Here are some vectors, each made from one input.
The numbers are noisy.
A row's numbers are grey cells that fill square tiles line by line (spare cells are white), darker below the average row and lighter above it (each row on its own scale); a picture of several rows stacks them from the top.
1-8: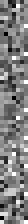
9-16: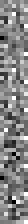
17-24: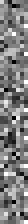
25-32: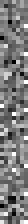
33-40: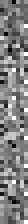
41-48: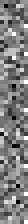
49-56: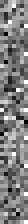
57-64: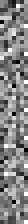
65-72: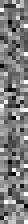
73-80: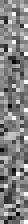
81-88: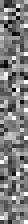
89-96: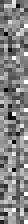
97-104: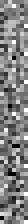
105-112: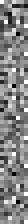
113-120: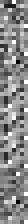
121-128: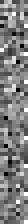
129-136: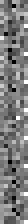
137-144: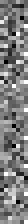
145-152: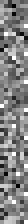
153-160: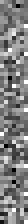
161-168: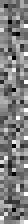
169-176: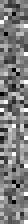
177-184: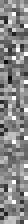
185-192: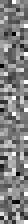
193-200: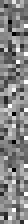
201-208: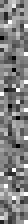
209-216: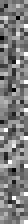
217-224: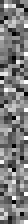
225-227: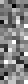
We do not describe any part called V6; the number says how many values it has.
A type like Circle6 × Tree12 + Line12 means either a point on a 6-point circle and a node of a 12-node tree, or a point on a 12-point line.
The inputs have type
Bool × Bool × Bool + Line5 × Tree9 × V6.
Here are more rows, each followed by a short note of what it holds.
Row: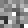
three true/false values
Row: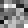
three true/false values
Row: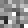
three true/false values
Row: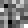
a point on a 5-point line, a node of a 9-node tree and a value of V6
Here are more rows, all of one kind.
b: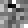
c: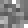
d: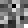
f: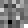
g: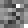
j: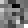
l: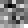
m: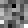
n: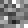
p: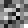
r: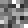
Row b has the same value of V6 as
c, l and n.
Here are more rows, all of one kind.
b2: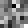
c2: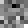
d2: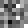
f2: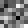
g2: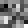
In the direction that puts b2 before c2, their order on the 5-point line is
g2, f2, b2, c2, d2.
